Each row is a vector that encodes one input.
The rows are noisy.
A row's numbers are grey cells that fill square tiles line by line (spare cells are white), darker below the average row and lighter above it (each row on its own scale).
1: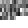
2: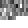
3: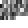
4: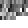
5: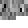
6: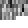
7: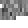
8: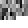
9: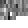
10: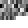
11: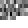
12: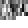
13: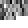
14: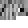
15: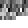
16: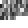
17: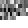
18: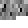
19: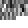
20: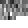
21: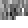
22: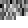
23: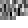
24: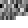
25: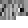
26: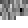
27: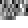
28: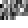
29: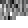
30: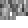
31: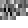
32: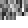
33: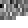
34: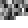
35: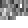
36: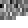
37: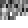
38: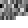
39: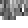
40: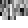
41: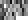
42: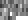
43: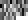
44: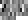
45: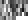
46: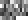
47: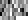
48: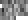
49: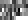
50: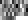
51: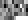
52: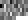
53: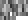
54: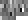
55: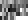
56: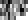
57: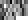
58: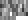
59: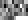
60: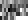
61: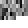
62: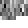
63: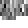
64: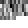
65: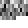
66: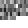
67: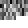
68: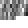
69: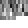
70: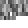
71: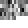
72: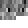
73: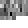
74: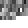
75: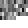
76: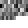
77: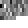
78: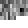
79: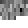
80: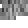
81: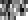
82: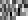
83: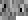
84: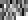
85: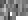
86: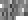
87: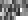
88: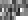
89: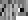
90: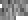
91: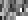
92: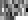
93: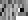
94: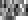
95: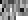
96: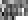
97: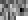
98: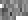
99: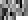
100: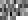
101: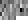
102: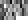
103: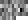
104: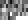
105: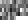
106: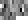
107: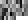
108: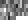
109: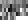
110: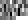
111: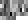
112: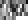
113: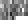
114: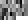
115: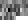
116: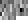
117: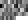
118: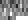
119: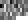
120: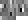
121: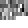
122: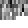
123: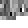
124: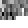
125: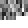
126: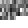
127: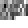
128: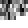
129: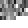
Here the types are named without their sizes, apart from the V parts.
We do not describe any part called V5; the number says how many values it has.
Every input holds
three true/false values, together with either a point on a line, or a list of values of V5.
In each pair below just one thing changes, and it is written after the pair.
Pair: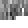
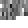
the value of V5 in item 1 of the list
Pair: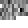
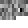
the value of V5 in item 2 of the list
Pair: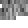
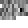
the value of V5 in item 1 of the list
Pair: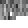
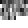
one of the three true/false values
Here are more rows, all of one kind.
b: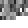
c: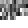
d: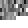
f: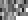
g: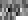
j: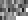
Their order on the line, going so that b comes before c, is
g, j, f, d, b, c.
